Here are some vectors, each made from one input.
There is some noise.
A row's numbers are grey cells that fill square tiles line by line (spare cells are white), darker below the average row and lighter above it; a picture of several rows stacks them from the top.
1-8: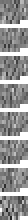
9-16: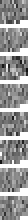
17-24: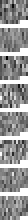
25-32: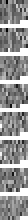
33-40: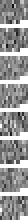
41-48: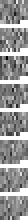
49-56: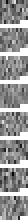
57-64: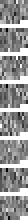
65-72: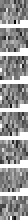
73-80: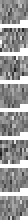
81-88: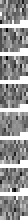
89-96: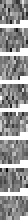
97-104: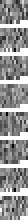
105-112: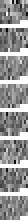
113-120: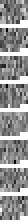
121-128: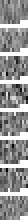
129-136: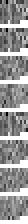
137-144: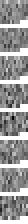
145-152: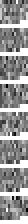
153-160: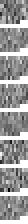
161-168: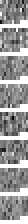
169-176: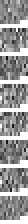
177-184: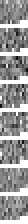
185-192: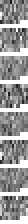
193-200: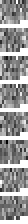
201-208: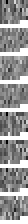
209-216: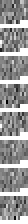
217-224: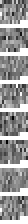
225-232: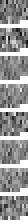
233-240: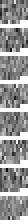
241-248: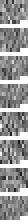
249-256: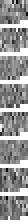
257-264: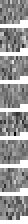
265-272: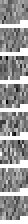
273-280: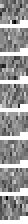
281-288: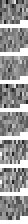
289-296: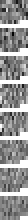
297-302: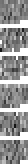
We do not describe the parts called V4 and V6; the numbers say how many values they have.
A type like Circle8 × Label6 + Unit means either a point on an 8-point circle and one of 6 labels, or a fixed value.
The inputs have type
Tree11 × V4 + Tree14 + V6.
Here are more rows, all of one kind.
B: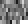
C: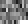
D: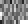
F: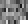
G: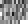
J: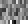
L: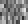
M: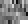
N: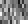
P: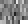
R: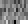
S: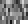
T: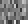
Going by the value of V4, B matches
L, P, S and T.
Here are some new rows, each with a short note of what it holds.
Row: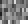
a value of V6
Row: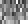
a node of an 11-node tree and a value of V4
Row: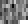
a value of V6
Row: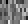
a value of V6
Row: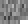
a node of a 14-node tree
